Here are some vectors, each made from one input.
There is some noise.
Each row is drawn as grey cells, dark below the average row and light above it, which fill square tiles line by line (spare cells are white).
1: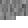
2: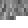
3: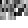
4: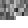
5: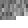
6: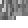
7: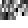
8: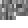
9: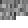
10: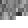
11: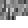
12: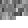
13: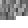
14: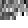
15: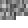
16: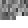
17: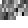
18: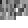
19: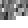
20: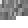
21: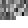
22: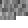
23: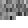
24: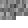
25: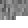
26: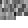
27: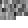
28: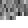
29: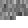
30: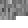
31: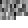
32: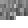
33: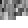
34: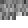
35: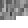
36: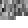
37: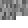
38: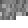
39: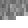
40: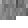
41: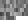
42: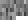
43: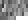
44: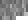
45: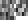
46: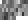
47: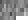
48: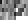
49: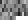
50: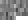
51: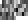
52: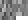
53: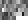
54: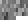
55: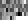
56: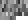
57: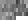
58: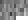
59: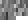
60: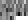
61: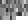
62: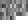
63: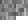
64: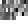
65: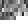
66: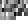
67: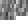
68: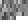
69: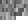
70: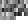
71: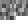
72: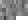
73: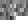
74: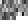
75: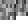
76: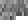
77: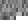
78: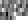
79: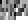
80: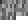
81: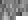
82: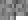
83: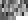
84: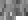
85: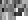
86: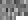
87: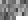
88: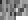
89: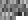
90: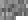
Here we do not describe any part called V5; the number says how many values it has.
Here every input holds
a point on a 4-point line and a true/false value, together with a list of up to two values of V5.
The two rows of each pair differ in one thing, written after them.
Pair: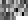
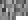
the true/false value
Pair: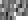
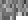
the place on the 4-point line
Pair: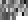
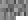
the value of V5 in item 2 of the list
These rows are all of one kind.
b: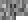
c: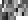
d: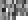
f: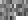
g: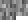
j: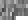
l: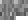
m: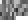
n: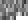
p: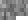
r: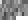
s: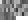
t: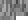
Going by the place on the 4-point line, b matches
c, g, n and t.
